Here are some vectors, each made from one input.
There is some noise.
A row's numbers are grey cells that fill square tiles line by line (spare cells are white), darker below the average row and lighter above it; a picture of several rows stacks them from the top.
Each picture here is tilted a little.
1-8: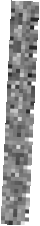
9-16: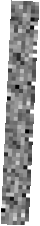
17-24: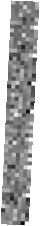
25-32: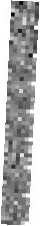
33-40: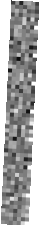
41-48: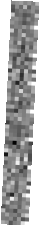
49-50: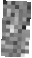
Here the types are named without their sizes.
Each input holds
a point on a line and a true/false value.
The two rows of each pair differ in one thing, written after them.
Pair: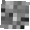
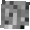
the place on the line
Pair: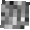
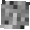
the place on the line
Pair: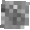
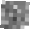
the true/false value
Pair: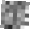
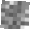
the true/false value
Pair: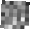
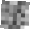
the place on the line
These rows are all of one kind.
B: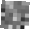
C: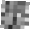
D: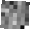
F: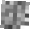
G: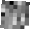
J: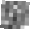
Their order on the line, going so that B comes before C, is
G, D, B, J, F, C.
